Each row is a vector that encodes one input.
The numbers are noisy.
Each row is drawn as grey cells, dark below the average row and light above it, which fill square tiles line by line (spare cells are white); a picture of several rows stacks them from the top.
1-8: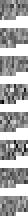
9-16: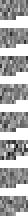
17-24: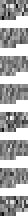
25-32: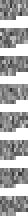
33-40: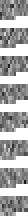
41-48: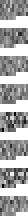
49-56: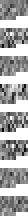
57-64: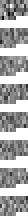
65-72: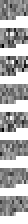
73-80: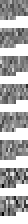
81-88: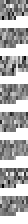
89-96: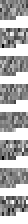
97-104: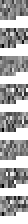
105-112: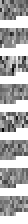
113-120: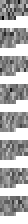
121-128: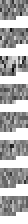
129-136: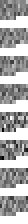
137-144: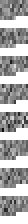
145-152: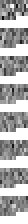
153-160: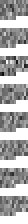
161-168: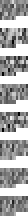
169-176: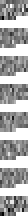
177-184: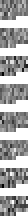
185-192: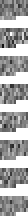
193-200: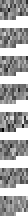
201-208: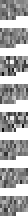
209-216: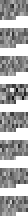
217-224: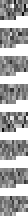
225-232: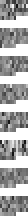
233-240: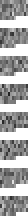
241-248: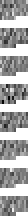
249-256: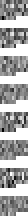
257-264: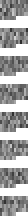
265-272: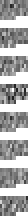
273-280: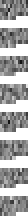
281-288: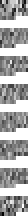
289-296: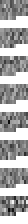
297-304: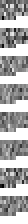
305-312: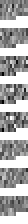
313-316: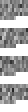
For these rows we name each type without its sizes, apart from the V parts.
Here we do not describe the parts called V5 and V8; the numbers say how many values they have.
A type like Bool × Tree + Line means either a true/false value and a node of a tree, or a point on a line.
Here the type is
List(Line) + V5 × V8.
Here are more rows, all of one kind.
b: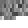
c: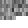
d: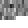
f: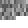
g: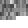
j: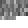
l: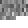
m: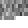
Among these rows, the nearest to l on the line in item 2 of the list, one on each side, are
b and j.
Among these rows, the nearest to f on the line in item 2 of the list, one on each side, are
c and m.
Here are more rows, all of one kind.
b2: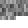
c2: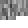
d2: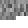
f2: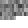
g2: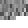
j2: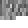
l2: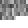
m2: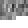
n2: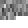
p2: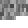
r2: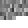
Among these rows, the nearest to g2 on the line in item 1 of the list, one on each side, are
d2 and l2.
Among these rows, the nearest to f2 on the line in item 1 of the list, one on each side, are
b2 and r2.
